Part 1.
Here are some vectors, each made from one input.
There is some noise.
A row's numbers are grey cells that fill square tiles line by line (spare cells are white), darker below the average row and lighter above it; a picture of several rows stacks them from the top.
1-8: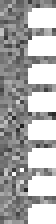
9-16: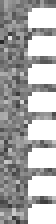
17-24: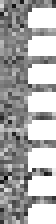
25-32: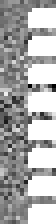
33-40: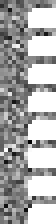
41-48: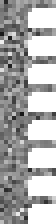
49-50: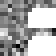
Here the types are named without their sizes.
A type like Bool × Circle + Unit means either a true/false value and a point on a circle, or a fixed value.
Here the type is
Line.
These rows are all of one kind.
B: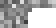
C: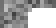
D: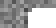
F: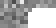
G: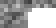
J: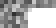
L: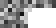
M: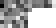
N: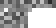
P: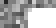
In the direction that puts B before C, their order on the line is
F, B, P, J, G, D, C, M, N, L.
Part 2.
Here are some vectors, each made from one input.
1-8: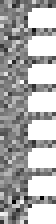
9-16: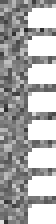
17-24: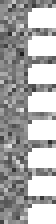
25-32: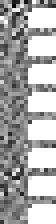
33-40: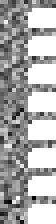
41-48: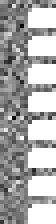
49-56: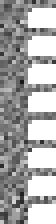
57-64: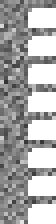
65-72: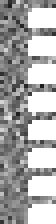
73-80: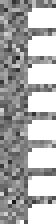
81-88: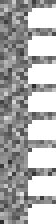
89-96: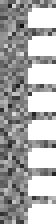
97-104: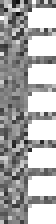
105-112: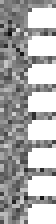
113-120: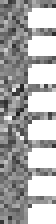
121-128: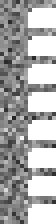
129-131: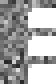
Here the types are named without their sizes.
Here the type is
Bool × Bool × Bool.
